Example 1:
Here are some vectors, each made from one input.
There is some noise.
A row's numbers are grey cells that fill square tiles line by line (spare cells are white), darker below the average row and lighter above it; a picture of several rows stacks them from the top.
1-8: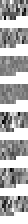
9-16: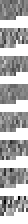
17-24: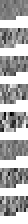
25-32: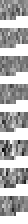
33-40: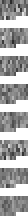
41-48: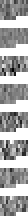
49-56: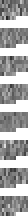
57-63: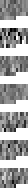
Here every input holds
a point on a 6-point line, together with either a fixed value, or three true/false values.
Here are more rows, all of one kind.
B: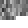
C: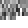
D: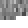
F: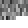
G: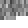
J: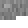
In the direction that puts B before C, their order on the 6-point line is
J, D, F, B, C, G.
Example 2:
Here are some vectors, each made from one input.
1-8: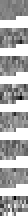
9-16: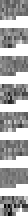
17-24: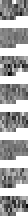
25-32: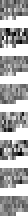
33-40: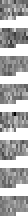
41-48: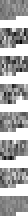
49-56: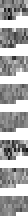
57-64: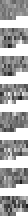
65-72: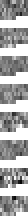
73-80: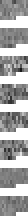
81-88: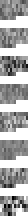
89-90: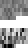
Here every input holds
a true/false value, together with either a fixed value, or a node of a 10-node tree.
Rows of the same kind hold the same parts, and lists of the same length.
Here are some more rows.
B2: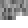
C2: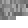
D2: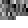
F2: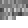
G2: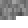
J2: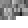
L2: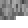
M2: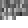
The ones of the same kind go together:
B2, D2, G2, J2, L2
C2, F2, M2

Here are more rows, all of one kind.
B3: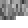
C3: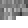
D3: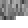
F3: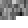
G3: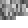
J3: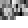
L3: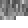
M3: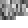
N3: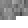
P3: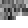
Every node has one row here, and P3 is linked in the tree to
G3.
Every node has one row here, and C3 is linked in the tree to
M3.
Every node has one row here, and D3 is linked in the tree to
L3.
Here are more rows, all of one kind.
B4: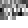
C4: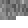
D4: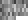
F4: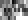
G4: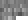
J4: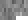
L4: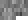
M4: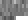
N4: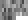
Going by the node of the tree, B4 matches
J4, L4 and M4.
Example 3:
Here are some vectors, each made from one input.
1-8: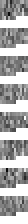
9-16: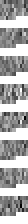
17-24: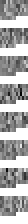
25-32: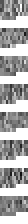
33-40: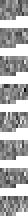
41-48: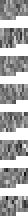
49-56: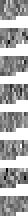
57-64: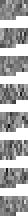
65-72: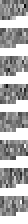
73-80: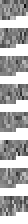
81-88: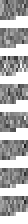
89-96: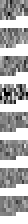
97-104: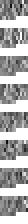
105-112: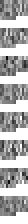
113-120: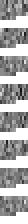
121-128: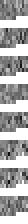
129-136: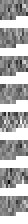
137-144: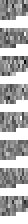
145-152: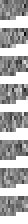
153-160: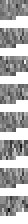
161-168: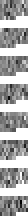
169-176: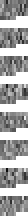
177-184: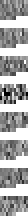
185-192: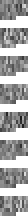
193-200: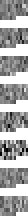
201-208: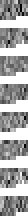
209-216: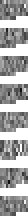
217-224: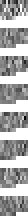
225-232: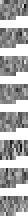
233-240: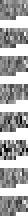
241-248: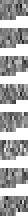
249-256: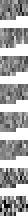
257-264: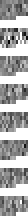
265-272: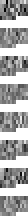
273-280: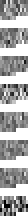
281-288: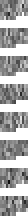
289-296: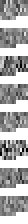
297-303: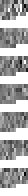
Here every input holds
a list of up to two points on a 6-point line.
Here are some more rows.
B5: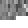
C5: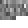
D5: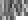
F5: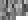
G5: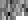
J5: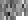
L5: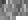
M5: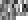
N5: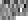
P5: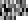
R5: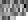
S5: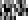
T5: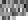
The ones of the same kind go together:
B5, D5, L5, N5, R5, T5
C5, F5, G5, J5, M5
P5, S5

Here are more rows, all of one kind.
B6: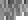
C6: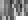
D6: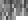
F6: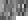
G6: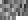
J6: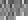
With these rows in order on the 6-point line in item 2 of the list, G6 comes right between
D6 and J6.
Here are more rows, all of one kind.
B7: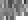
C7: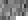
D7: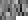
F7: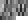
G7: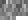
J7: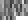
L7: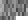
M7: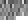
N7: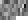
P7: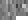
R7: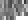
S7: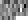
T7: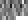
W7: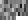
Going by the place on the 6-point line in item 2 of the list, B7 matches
L7, R7 and S7.
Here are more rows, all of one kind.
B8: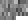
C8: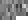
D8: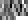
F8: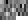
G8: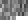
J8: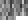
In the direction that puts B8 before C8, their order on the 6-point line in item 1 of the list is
F8, G8, B8, C8, D8, J8.
